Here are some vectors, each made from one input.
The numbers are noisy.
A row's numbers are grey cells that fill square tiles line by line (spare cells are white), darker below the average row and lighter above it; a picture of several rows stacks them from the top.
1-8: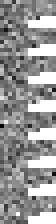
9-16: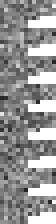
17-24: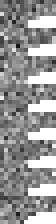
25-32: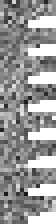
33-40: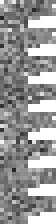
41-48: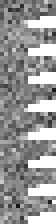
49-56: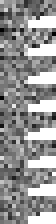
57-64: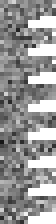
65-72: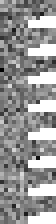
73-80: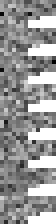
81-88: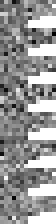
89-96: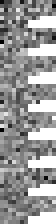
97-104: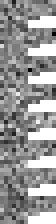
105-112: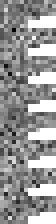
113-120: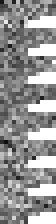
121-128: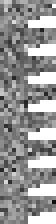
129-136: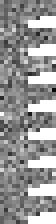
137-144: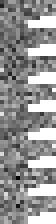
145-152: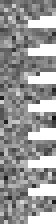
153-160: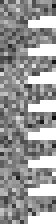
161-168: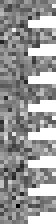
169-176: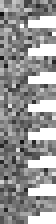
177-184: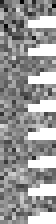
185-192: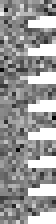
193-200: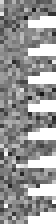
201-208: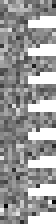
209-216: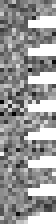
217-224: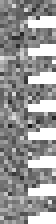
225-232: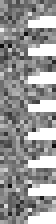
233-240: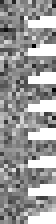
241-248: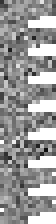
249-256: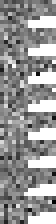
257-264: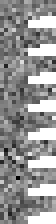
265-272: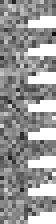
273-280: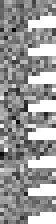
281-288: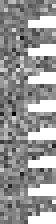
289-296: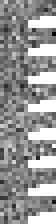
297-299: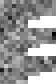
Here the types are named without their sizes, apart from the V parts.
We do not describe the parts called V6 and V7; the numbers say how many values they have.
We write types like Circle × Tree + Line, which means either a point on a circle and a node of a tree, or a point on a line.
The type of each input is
(Bool × Bool × Bool + V6) × (Circle + V7).
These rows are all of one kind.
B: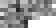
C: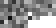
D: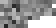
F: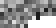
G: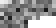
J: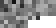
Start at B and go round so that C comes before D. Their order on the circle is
B, F, J, G, C, D.
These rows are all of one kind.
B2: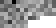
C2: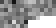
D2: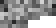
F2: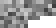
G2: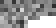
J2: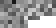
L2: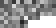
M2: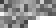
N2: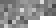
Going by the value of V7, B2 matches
F2, J2 and N2.
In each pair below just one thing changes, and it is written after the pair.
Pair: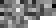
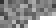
the value of V7
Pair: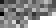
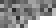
one of the three true/false values
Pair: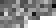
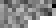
one of the three true/false values
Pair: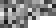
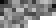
one of the three true/false values
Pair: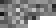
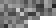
one of the three true/false values
